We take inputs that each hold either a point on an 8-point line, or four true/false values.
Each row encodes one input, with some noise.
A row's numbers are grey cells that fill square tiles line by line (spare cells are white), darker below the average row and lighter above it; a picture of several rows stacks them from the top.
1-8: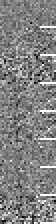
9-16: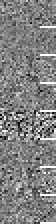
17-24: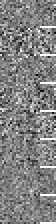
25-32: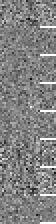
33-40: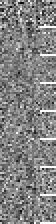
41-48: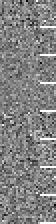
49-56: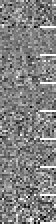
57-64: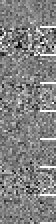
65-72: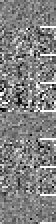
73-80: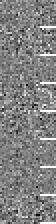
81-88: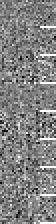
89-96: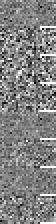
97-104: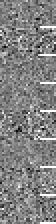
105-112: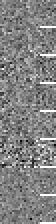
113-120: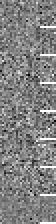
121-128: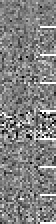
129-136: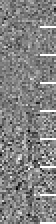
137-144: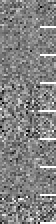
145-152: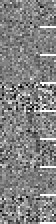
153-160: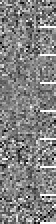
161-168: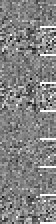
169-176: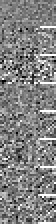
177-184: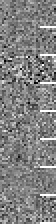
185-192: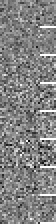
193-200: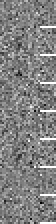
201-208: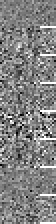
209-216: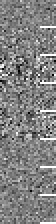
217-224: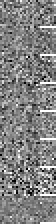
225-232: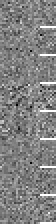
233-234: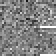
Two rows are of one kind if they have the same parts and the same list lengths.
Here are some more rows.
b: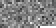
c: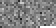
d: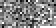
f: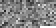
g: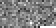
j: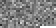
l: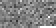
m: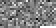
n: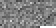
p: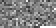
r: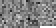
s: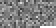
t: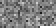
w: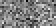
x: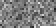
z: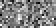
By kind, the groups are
b, c, g, j, l, m, n, p, s, t, x
d, f, r, w, z

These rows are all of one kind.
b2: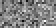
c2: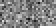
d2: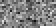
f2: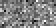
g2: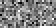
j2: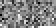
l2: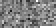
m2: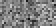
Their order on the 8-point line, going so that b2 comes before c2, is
f2, b2, g2, l2, m2, d2, c2, j2.
